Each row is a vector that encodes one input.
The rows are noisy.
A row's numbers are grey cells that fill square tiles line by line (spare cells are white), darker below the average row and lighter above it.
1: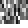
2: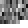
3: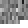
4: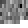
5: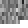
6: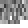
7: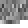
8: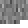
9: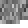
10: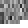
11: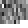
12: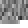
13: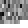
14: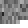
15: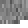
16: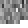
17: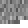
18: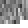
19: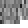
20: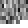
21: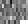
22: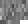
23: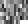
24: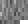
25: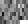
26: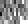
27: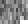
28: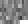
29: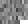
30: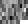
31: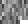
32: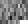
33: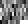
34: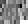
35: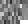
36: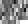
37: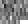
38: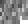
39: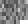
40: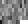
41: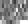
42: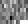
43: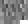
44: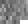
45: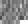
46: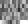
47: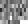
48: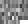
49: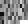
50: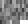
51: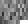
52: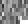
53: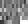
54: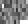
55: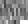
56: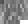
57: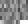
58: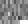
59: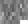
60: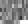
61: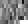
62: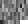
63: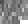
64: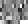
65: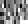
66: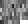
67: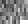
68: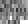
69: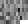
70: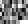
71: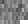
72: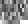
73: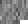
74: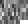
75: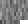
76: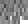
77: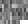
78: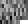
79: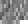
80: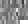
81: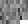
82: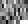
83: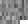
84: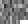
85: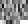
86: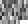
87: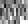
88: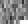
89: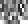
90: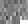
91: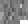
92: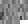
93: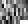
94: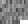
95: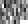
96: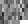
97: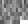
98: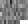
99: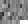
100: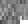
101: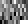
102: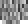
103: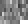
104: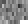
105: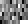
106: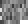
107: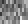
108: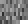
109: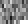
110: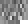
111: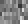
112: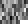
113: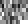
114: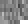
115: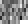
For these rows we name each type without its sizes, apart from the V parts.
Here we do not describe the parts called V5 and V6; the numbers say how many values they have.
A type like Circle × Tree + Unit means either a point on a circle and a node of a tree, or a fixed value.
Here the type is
(Bool × Bool × Bool + Unit) × (Line × V6 + V5).
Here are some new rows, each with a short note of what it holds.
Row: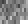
a point on a line and a value of V6
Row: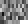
a value of V5
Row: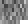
a point on a line and a value of V6
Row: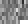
a value of V5
